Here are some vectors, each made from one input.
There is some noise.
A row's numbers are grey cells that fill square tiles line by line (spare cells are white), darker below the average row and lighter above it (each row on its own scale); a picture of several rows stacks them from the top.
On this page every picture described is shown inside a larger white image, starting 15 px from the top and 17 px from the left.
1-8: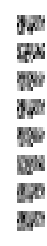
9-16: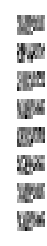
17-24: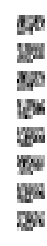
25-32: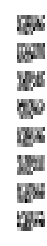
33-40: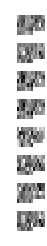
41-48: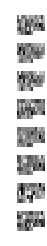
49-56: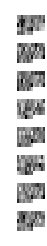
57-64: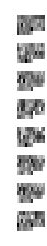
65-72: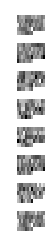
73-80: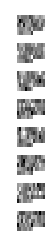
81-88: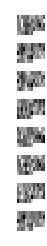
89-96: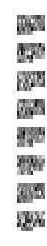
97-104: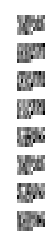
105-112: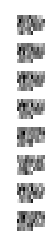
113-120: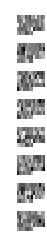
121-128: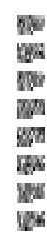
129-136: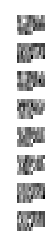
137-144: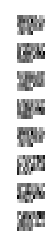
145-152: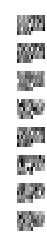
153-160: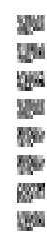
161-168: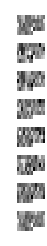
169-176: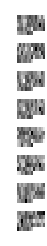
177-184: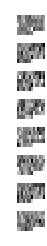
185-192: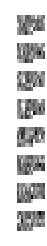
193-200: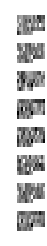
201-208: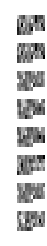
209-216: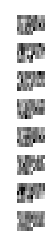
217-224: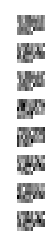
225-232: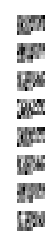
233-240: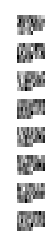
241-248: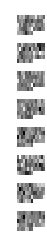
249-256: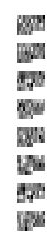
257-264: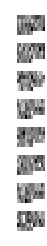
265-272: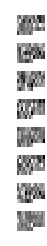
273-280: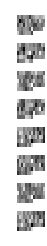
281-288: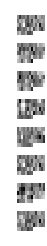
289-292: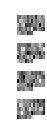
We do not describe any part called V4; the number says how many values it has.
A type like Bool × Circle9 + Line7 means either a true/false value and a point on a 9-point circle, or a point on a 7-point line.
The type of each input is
(Bool × Tree10 + Label7) × (List2(V4) + Tree12).
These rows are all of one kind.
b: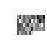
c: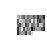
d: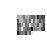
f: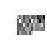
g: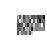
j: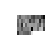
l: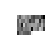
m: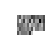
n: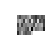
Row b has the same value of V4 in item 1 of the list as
c, f and g.
